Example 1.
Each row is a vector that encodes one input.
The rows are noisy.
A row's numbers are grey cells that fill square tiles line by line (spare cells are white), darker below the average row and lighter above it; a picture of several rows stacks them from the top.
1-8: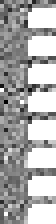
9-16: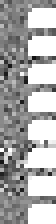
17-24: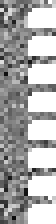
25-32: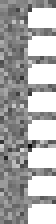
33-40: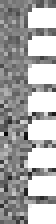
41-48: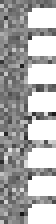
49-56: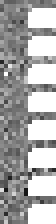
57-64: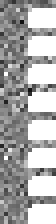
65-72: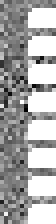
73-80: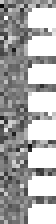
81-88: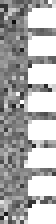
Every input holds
a point on an 8-point line.
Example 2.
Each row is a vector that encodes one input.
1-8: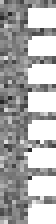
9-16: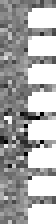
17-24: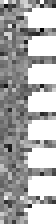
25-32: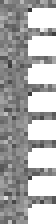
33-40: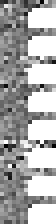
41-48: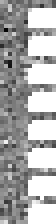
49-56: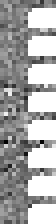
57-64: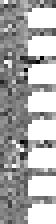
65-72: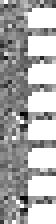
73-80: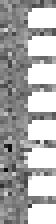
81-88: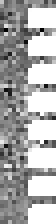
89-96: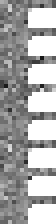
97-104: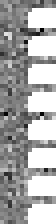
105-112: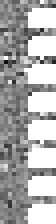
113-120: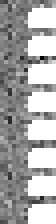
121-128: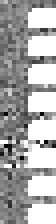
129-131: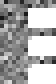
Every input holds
either a fixed value, or three true/false values.
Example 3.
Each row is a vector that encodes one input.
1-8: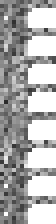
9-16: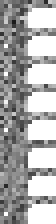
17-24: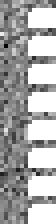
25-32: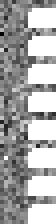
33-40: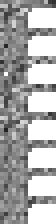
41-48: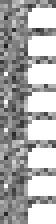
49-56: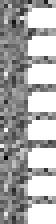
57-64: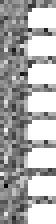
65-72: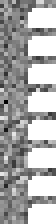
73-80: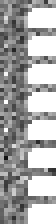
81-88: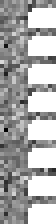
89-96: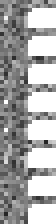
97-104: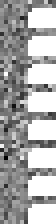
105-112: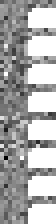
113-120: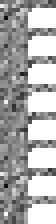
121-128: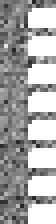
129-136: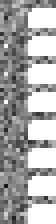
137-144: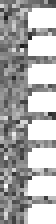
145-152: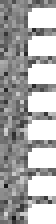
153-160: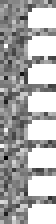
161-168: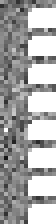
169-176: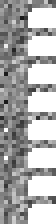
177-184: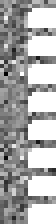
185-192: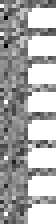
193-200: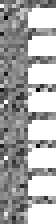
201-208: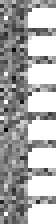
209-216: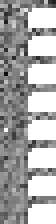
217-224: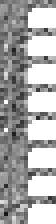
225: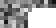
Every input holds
a point on an 8-point line.
